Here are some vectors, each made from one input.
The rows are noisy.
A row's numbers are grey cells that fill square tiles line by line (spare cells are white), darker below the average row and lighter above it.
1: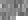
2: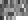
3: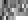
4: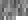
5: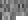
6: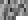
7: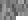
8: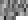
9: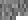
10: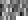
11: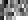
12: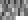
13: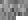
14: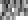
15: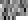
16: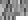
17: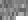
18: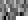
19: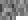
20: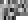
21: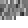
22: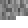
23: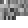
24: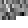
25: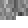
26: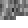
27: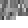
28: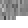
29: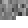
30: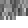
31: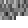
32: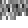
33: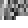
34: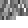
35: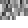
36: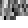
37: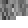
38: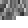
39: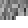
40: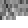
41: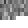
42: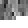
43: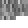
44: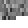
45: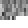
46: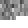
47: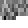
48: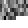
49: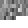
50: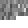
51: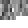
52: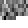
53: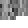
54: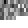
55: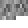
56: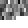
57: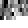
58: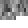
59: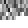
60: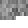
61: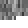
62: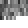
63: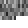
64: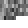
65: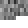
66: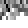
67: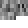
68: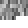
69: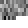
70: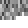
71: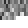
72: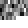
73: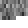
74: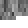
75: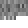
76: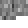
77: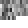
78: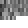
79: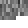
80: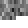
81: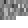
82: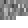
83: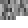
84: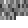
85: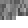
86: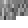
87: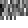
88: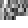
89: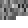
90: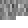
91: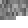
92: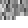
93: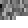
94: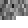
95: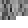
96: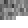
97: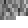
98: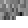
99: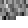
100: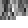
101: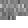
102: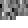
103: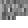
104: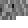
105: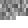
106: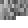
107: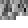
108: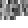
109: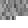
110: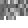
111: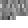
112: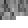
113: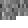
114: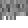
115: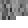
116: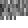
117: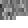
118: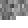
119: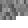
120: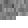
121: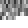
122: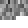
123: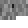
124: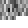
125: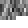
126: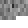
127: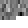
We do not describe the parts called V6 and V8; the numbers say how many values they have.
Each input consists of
a value of V8, together with either one of 9 labels, or a true/false value and a value of V6.
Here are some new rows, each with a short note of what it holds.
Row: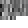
a true/false value, a value of V6 and a value of V8
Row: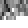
a true/false value, a value of V6 and a value of V8
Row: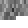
a true/false value, a value of V6 and a value of V8
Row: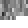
one of 9 labels and a value of V8
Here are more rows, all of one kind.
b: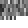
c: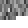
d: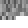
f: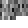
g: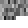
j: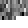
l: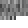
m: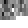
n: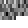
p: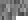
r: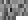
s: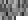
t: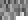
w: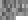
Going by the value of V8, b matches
l, n and s.
